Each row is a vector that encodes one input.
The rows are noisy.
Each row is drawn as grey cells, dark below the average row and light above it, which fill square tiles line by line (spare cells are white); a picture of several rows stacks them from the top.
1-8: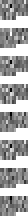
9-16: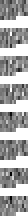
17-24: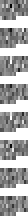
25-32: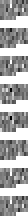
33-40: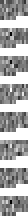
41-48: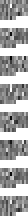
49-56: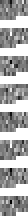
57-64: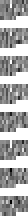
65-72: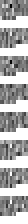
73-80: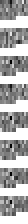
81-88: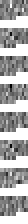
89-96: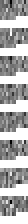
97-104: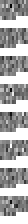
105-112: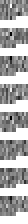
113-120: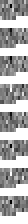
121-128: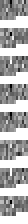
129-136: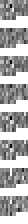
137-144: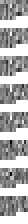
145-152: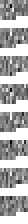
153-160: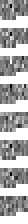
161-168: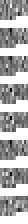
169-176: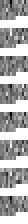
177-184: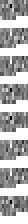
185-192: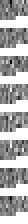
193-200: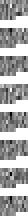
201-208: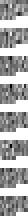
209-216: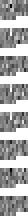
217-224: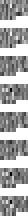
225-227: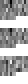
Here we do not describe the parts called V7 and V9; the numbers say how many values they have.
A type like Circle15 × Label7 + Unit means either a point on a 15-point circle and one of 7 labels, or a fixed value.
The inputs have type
Bool × (Line6 + V9) + V7.
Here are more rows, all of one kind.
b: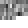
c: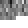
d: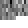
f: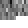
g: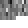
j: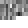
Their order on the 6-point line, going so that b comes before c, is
b, j, d, f, g, c.
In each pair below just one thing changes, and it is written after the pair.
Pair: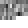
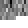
the true/false value
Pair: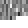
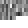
the place on the 6-point line
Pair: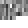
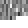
the place on the 6-point line
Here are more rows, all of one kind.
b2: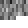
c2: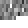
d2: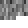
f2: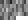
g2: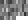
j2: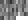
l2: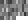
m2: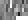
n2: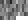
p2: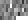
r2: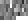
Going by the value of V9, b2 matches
c2, f2 and p2.
